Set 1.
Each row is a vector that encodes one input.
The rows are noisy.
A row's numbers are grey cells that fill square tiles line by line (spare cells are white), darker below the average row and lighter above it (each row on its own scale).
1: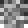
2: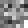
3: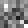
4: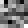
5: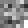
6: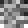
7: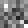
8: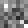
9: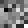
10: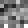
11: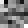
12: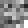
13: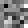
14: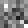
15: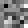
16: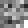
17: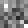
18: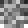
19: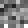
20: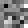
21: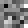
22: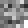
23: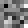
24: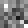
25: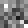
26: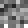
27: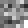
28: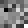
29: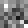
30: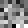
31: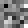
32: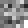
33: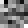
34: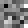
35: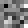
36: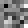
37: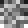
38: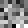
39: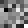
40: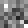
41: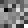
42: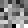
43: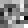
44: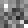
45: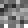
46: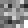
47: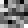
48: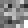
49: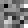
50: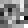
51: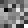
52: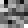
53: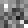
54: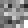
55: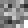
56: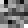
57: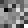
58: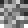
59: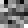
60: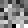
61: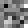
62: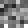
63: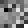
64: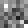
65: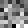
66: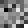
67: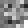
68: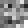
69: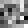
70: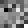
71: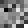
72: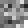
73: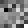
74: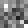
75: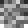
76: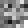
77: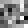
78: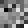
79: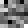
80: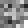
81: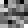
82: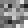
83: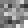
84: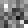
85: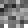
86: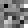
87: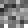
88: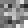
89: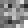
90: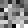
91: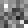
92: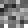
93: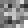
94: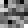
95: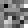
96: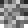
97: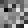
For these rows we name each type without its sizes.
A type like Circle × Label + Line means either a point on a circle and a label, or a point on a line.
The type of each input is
Label.
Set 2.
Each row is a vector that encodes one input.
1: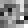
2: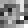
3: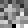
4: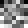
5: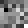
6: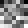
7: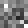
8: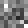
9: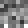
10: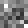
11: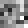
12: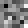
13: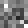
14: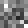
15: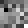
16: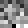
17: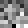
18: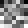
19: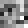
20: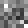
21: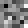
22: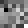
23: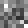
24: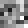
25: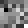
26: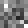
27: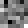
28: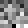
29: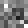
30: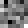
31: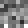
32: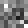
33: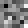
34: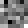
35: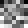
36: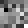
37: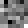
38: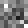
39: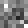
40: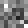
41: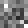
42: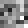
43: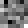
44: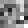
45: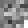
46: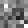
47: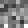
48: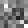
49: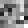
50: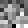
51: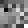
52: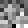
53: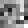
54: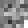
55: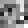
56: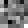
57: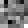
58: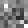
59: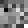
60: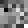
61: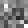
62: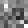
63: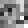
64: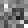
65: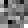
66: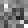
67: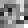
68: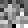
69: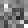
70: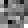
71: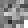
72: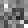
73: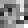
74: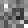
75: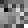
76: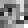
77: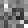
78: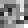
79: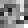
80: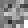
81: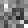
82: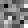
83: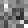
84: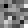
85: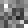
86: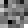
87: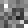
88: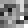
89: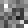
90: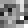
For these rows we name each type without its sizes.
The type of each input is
Label.
